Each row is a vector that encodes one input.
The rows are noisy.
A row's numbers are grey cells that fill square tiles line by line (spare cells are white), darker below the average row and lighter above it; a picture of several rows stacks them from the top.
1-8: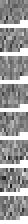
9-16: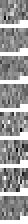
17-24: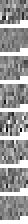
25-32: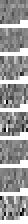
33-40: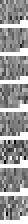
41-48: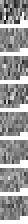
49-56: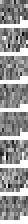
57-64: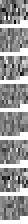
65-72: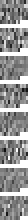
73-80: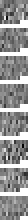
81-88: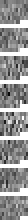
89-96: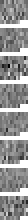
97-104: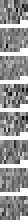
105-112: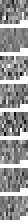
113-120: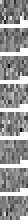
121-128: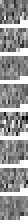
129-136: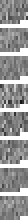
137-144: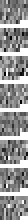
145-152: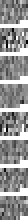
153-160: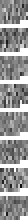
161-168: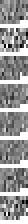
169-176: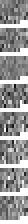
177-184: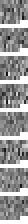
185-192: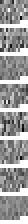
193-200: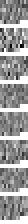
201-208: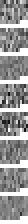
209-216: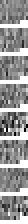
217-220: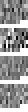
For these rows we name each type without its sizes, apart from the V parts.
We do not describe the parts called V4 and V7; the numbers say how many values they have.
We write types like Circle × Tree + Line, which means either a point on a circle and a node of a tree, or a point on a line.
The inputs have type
Bool × Bool × Bool + Line × V4 + V7.
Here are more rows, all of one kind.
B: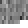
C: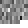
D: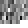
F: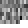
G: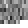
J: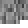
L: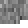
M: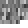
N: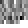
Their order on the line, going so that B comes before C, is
N, M, D, G, B, F, L, C, J.
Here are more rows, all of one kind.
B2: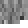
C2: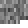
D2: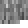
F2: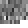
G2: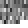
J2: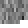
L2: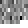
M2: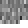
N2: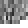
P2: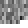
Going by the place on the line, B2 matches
J2, N2 and P2.
